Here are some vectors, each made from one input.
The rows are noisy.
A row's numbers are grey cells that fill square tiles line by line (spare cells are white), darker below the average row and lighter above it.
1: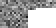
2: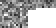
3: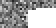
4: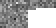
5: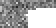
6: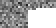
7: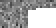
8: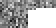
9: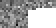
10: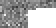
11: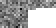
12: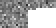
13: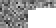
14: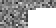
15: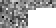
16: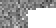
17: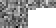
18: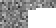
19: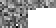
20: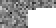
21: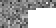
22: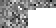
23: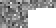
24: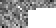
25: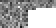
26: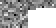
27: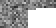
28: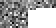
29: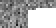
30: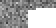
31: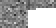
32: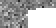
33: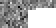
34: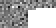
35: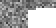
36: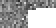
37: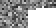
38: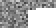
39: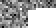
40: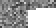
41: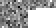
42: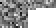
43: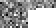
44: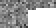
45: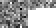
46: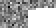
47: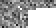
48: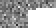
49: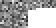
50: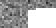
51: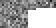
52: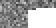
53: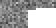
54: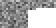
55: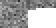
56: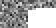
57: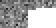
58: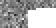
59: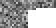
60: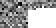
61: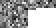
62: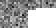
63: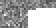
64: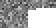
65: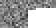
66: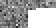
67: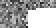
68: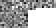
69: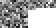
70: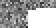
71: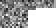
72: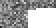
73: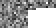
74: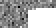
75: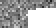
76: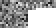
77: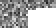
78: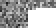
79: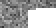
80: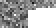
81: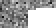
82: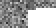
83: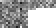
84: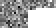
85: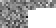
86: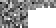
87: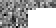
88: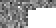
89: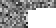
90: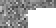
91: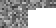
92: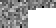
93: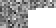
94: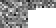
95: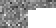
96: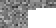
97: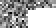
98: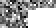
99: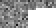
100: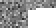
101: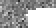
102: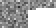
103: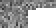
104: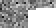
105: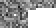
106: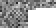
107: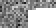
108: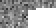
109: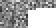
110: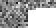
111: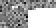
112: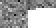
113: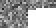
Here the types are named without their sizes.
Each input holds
a point on a circle, together with either a point on a circle, or a point on a line and a true/false value.
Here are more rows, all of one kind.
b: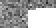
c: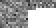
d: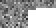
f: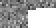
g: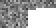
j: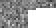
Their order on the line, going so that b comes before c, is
d, g, j, b, c, f.
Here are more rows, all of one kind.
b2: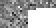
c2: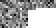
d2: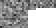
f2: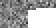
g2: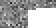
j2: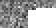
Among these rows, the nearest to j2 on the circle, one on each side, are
c2 and f2.
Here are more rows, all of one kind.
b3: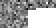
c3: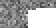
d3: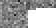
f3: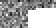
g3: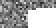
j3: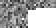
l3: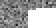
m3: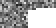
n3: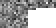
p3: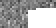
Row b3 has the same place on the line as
d3 and j3.
